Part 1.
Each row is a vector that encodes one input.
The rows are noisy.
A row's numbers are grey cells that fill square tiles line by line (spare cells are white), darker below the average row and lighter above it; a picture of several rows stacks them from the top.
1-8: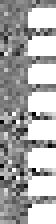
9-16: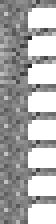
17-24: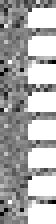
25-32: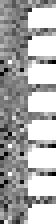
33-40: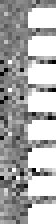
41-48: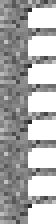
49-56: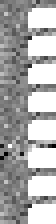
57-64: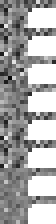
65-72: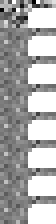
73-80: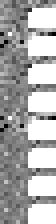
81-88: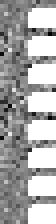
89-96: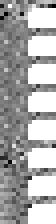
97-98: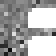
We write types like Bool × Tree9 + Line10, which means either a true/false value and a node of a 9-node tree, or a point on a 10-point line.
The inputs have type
Circle6 + Unit.
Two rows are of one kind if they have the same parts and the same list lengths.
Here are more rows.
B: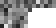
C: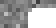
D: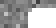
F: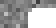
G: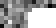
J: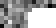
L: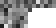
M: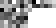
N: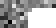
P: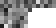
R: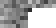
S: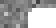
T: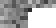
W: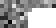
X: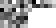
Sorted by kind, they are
B, C, D, F, G, J, L, N, P, R, S, T, W
M, X

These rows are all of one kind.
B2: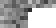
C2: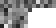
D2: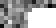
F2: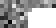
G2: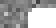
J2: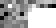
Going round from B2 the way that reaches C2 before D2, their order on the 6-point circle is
B2, C2, D2, J2, F2, G2.
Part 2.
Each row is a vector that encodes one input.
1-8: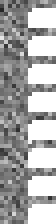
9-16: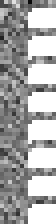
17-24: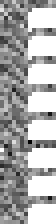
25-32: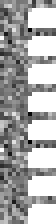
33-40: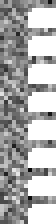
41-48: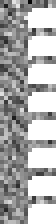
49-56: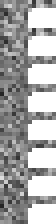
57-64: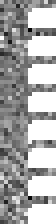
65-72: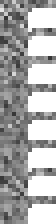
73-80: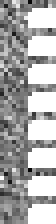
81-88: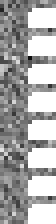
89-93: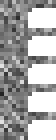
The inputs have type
Line14.
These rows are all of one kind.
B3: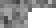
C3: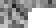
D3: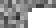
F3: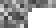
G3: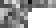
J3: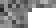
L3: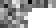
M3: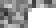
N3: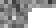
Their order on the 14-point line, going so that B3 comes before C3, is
L3, G3, F3, D3, B3, J3, N3, C3, M3.
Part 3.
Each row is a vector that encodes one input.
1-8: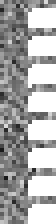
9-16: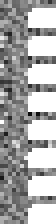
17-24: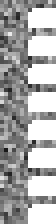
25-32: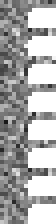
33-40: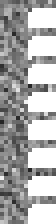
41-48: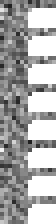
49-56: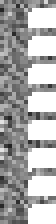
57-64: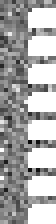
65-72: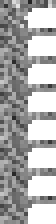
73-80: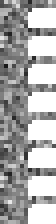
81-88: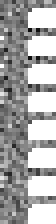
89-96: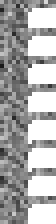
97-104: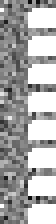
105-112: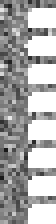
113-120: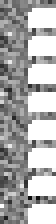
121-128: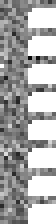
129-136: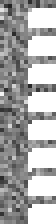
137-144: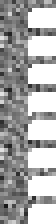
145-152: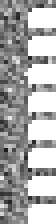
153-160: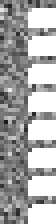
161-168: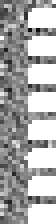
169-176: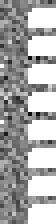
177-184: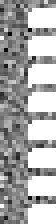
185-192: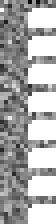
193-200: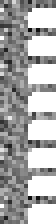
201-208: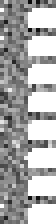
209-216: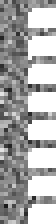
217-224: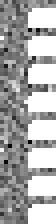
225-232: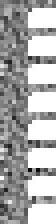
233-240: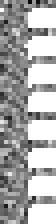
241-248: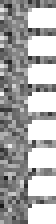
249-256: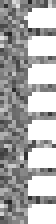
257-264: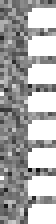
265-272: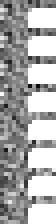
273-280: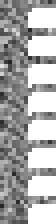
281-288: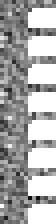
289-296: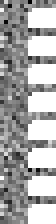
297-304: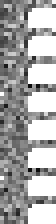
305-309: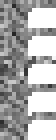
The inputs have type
Line19.
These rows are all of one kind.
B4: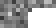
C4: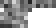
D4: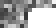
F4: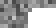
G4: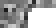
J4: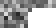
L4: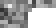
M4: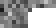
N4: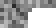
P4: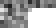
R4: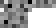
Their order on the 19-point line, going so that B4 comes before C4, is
D4, G4, L4, N4, F4, M4, B4, J4, C4, P4, R4.
